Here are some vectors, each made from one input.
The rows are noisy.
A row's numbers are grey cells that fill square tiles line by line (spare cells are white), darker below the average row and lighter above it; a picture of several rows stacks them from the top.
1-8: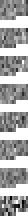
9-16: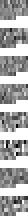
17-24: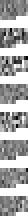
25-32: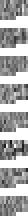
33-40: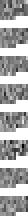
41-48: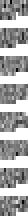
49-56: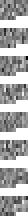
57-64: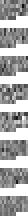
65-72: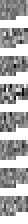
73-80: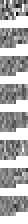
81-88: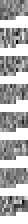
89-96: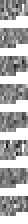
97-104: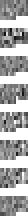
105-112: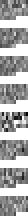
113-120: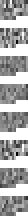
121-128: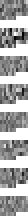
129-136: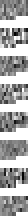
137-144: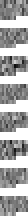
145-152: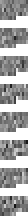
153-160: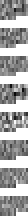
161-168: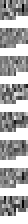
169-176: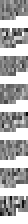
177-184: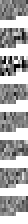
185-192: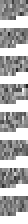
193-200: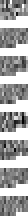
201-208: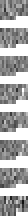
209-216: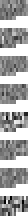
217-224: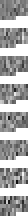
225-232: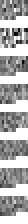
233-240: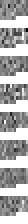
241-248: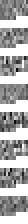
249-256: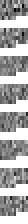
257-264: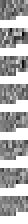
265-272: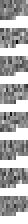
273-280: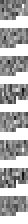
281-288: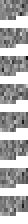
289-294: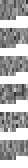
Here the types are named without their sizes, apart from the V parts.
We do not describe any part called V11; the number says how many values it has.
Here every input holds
a true/false value and a value of V11, together with a list of points on a circle.
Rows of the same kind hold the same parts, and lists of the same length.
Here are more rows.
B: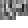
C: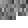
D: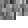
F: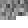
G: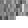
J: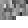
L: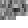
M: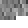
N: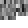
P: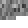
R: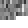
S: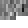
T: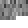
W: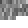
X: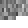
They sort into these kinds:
B, S, W
C, F, J, L, N, P, R
D, G, M, T, X

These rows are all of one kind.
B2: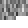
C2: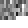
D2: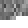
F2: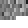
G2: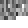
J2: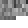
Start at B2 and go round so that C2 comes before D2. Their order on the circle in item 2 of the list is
B2, G2, C2, J2, D2, F2.
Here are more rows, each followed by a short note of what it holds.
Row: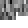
a true/false value and a value of V11, together with a list of two items
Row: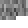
a true/false value and a value of V11, together with a list of one item
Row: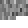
a true/false value and a value of V11, together with the empty list
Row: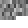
a true/false value and a value of V11, together with a list of one item
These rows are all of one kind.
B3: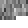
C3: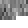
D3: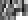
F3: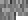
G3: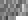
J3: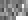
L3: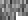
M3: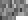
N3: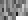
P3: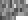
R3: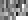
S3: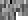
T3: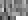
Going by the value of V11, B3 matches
M3, P3 and T3.
